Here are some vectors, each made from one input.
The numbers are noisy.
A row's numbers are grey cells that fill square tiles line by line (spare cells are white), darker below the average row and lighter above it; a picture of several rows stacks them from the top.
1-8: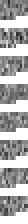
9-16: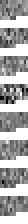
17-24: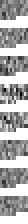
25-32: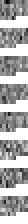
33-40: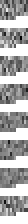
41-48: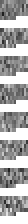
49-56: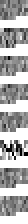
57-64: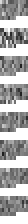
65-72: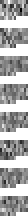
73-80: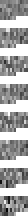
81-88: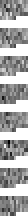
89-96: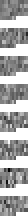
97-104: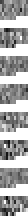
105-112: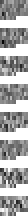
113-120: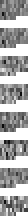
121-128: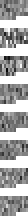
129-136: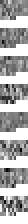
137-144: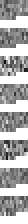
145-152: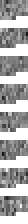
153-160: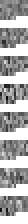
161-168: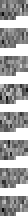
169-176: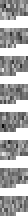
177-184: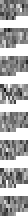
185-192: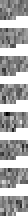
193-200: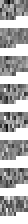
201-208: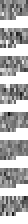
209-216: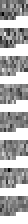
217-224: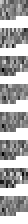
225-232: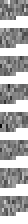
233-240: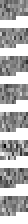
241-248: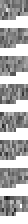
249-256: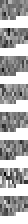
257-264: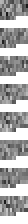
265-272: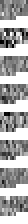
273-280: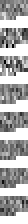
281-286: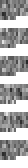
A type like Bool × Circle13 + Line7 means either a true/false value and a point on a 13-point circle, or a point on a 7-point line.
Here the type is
List2(Circle11).
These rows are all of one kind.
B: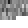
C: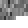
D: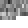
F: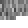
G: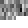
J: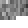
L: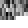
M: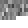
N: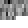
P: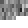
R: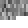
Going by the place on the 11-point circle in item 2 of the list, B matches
F, P and R.
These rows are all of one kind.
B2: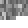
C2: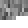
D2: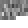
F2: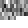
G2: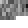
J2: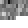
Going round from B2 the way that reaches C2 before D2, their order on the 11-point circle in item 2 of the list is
B2, C2, G2, J2, D2, F2.
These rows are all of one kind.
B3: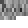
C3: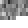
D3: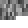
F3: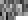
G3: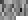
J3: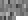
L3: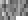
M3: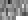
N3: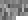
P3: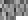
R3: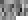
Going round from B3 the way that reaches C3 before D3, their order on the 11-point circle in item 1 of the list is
B3, P3, M3, C3, L3, F3, D3, J3, N3, R3, G3.
